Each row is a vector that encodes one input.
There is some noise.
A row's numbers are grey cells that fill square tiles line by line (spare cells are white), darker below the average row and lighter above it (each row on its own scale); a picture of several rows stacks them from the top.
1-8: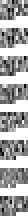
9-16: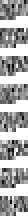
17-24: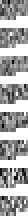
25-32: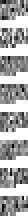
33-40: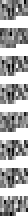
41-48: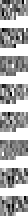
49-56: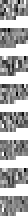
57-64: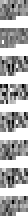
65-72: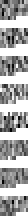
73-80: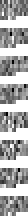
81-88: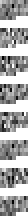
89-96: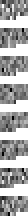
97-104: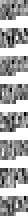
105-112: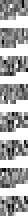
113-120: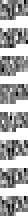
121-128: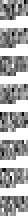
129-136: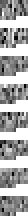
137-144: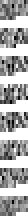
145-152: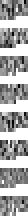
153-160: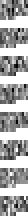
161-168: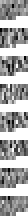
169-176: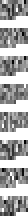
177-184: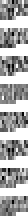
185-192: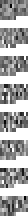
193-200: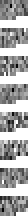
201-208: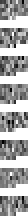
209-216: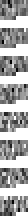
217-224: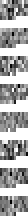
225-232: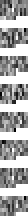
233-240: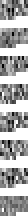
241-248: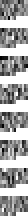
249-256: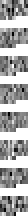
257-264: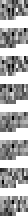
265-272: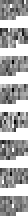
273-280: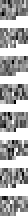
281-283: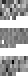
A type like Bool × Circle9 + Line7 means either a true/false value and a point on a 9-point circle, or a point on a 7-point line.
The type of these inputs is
Bool × Line9 + Line7 × Line7 × Line7 × Line7 × Line7 × Line7.
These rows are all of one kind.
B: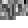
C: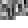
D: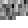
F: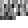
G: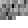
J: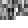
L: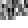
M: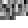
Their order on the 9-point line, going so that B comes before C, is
G, F, D, M, B, C, J, L.
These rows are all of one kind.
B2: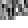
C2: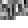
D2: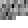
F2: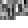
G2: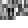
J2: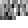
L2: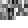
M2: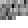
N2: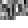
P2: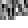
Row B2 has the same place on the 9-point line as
G2 and P2.
